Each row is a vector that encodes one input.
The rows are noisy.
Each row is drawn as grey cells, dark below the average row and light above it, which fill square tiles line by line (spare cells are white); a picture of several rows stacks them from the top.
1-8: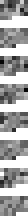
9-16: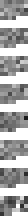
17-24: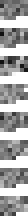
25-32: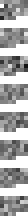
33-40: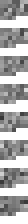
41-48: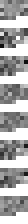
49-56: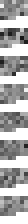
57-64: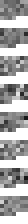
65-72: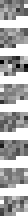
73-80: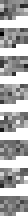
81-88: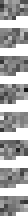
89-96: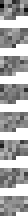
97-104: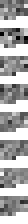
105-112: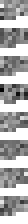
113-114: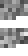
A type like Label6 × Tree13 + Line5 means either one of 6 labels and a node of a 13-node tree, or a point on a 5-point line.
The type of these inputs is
List2(Circle15).
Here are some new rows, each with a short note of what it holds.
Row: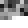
the empty list
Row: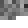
a list of one item
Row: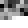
the empty list
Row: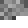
a list of two items
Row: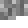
a list of two items
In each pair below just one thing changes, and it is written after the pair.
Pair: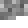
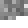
the place on the 15-point circle in item 1 of the list
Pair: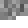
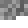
the place on the 15-point circle in item 1 of the list
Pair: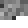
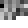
the place on the 15-point circle in item 2 of the list
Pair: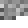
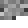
the place on the 15-point circle in item 1 of the list
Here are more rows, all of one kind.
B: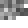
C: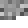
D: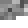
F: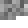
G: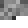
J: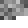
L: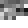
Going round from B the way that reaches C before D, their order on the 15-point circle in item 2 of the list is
B, L, J, G, C, F, D.
